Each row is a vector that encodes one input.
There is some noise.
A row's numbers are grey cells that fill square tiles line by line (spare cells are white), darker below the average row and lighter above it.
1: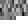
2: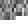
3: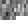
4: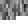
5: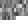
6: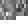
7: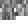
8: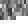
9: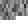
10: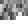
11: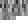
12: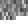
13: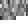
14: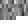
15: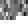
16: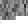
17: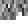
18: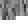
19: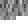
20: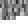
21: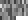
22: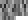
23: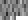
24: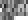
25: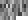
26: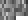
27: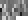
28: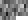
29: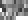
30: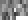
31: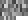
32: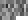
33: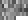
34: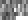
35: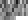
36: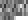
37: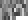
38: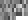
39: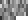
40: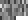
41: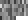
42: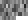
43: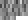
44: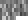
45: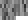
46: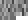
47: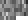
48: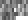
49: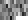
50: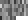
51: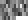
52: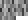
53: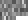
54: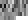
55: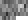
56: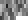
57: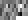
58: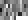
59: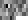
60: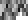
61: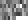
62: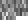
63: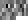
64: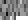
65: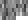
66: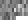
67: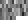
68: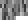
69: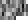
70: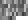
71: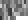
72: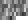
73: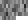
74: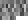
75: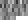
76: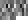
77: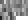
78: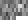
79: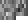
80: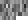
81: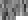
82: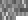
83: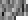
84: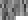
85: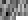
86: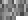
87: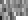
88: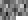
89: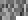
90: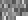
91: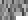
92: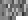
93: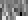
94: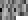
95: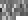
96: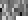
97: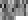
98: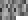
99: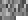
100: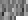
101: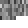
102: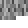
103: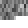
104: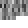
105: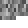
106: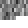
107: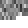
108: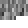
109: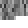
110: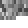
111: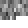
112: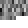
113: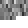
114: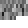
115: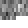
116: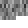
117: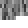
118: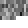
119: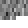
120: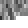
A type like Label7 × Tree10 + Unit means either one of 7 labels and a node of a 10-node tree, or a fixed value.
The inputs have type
Circle11 + Tree13.
